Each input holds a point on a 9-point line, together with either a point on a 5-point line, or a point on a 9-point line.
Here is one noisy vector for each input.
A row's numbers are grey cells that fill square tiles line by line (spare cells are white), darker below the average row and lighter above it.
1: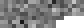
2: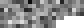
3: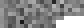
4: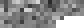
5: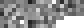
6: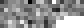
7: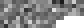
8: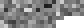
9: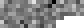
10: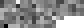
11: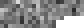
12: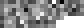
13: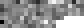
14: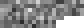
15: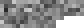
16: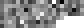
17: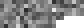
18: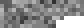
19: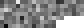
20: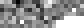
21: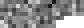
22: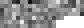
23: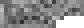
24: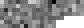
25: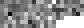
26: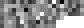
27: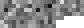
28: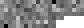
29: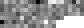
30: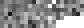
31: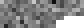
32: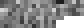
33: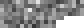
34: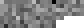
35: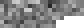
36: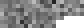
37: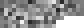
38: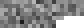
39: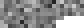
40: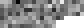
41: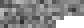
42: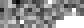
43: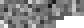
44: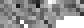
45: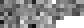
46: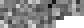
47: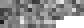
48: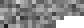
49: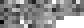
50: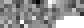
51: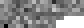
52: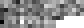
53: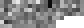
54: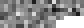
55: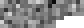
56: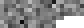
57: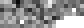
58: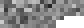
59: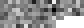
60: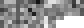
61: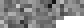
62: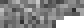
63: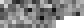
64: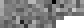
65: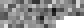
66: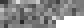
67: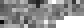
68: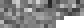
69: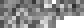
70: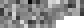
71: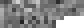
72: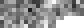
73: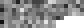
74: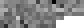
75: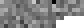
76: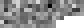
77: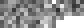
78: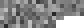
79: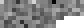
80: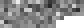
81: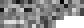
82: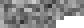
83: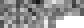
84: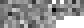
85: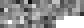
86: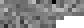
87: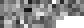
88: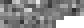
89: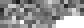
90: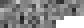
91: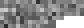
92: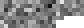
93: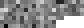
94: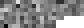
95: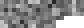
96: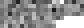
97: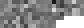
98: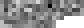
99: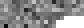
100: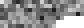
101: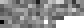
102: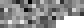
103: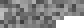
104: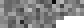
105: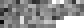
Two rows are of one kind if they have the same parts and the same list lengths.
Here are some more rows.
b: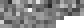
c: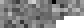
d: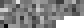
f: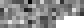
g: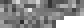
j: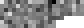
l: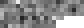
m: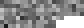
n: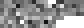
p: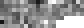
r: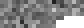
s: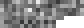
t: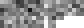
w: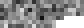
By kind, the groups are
b, c, d, g, j, l, m, r, s
f, n, p, t, w

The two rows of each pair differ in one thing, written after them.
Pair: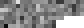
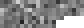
the place on the 5-point line
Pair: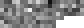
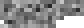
the place on the 9-point line
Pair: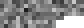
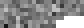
the place on the 9-point line
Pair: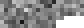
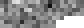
the place on the 9-point line
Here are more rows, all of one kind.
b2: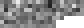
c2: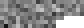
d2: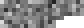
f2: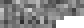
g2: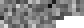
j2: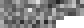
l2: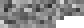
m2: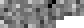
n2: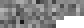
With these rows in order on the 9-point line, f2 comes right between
b2 and j2.
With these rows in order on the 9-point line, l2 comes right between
b2 and n2.
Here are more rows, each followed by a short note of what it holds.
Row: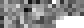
a point on each of two 9-point lines
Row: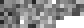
a point on each of two 9-point lines
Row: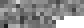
a point on a 5-point line and a point on a 9-point line
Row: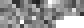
a point on each of two 9-point lines
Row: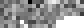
a point on each of two 9-point lines
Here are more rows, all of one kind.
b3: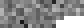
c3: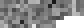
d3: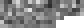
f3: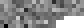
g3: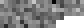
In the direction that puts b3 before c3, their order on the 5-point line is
f3, g3, b3, c3, d3.
